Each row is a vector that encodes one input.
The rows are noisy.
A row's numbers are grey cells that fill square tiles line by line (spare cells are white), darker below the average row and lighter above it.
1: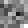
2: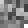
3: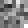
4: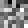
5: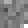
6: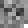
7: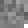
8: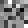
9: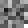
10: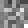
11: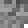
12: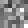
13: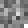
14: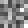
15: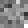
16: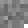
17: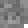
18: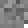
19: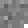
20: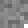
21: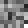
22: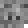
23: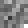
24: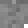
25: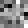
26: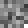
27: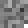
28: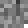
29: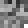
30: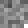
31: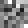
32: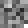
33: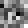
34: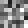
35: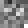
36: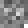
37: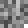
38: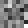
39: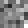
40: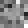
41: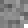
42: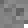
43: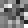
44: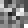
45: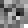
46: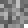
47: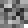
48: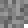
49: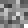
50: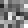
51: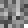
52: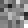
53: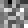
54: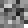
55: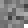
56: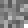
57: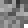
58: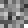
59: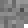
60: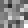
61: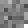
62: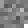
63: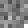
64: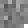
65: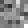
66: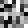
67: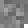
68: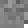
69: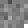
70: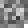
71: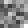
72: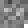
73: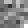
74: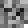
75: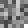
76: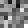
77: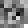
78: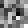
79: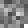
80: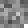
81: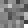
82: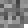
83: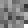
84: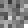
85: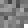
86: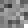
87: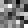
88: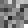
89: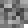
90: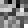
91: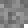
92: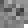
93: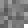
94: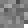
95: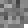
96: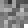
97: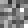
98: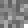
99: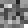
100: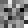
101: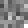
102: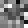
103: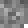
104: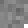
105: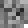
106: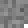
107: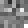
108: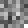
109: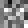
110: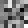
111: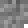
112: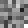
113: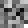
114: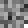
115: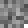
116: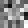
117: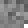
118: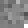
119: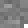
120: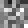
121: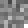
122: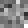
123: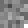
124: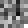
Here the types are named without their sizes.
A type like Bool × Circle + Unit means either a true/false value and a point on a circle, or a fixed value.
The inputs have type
Bool × Bool × Bool × Bool + Label.
